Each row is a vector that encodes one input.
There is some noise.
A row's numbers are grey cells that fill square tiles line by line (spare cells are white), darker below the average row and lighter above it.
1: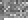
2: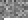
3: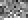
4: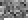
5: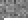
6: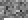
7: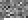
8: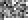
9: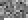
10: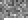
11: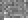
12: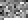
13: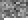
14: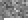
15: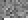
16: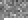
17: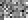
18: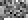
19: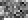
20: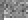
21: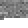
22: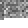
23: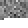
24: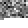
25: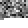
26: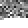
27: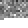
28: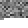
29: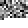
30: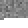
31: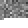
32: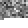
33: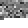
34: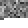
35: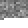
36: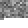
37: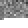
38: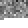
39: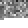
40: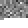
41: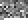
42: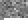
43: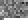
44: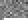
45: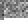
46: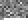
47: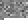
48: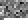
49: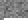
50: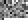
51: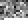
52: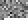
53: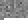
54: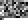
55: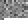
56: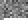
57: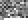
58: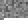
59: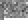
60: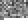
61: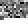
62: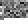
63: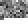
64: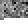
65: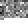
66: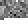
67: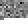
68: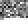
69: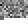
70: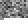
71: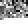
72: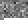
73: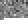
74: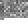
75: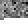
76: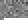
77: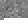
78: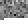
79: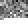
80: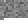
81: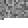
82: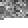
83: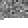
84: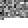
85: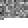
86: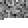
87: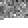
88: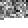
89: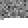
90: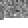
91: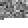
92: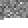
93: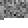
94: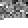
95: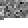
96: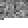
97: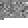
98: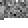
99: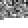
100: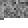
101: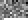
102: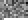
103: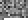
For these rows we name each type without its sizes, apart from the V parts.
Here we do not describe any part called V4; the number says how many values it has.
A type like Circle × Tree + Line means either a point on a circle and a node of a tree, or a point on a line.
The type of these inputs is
Circle + List(Line × V4).
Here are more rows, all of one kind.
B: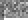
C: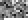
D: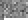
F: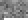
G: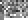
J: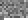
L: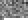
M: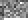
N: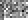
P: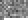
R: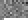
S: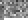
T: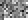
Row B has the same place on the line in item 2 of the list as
D, N, P and R.
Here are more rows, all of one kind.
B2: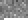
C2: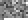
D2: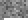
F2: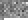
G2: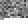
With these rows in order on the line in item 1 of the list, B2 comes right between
D2 and G2.
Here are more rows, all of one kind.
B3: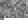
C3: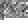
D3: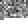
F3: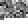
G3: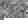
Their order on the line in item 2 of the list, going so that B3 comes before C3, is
D3, F3, B3, C3, G3.
